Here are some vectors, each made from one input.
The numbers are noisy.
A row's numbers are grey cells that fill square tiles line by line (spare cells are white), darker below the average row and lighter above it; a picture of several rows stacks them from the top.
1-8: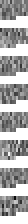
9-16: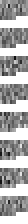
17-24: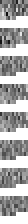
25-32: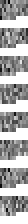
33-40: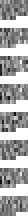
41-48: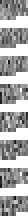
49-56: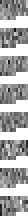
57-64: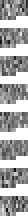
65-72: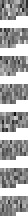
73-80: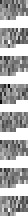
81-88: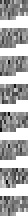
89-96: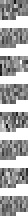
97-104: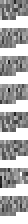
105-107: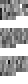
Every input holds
either a point on an 8-point circle, or a point on an 11-point line.
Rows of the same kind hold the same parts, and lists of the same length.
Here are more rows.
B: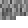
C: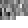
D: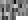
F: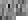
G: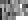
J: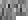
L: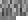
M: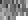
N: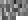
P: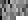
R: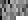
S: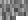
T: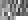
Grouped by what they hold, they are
B, D, F, J, L, N, S
C, G, M, P, R, T

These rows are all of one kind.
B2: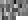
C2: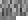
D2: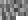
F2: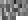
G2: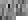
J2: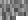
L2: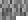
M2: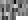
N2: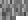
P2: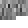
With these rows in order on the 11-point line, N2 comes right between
J2 and L2.
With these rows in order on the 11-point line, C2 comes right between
L2 and P2.
